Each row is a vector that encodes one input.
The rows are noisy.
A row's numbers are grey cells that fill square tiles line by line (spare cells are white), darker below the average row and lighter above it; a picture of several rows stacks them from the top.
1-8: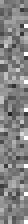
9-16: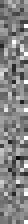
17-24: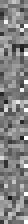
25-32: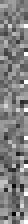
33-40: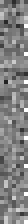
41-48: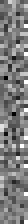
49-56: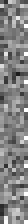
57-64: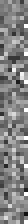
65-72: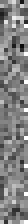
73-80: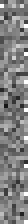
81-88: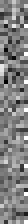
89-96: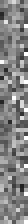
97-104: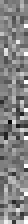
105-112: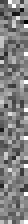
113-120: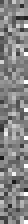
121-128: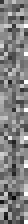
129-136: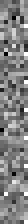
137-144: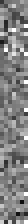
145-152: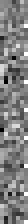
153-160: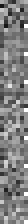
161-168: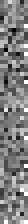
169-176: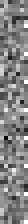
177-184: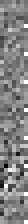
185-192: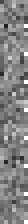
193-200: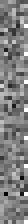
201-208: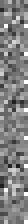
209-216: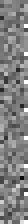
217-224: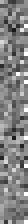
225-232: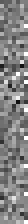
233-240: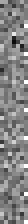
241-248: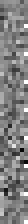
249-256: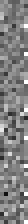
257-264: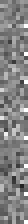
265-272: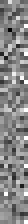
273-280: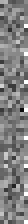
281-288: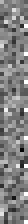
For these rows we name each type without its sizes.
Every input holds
either four true/false values, or a list of points on a line.
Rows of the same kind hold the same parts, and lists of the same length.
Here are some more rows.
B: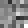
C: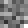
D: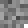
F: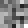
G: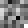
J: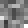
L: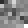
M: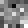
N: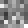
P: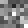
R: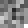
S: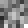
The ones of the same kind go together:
B, L
C, M, P, S
D, F, G, N
J, R

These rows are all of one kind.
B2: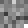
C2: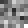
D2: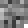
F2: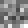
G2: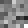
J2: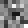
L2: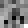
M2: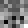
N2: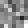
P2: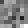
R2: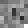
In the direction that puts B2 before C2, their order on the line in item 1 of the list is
J2, F2, L2, N2, R2, P2, D2, B2, C2, M2, G2.
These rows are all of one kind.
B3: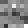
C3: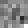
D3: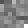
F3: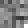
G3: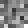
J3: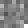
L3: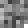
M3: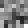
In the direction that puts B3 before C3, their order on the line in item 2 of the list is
D3, F3, B3, C3, M3, G3, L3, J3.
